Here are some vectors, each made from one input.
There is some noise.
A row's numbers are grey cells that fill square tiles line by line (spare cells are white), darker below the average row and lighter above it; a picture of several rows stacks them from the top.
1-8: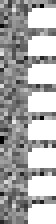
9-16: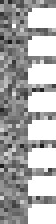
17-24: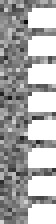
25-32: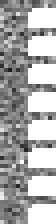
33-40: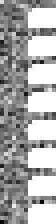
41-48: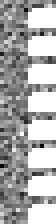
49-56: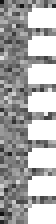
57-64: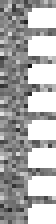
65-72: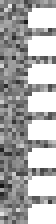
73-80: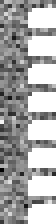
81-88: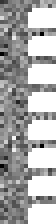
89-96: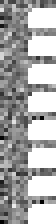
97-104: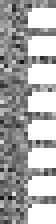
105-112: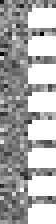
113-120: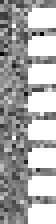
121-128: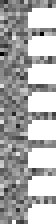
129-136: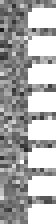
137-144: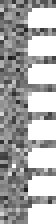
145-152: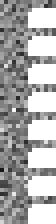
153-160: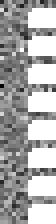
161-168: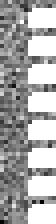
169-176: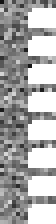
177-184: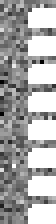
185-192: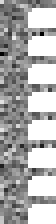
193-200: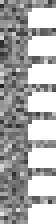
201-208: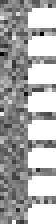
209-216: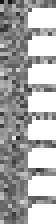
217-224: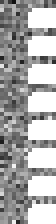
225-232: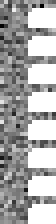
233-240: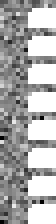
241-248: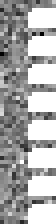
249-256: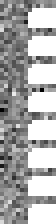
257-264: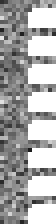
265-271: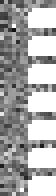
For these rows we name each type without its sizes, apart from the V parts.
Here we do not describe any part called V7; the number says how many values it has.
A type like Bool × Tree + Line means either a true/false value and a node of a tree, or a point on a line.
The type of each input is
List(Line) + List(V7) × Tree.
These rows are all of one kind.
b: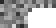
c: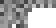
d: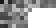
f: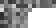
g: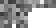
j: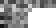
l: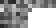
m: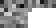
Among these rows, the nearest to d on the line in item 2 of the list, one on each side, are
b and l.
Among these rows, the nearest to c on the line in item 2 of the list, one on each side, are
b and g.
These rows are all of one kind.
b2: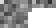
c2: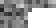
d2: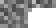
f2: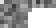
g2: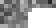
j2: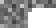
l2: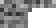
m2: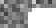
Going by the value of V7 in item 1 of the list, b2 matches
f2 and l2.
